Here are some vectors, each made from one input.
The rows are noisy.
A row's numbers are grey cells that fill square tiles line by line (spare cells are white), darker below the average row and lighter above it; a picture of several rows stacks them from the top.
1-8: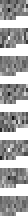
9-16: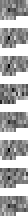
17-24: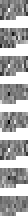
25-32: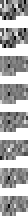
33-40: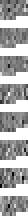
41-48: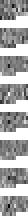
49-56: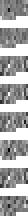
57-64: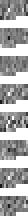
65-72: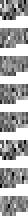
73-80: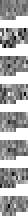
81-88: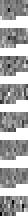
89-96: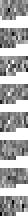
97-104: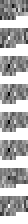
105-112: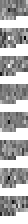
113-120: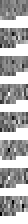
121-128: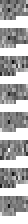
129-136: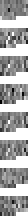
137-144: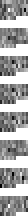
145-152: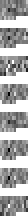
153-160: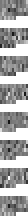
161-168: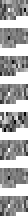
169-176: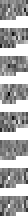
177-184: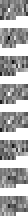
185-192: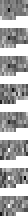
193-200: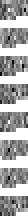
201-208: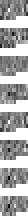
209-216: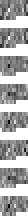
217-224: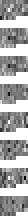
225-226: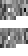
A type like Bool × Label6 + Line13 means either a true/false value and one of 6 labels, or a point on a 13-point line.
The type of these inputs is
Tree14 + Unit.
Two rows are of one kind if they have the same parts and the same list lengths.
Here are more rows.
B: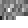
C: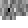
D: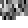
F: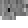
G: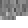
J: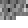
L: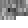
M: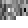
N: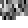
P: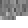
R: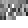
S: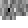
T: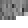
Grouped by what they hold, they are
B, C, F, G, J, L, M, P, R, S, T
D, N

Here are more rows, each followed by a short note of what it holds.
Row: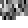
a fixed value
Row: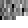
a node of a 14-node tree
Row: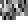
a fixed value
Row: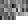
a node of a 14-node tree
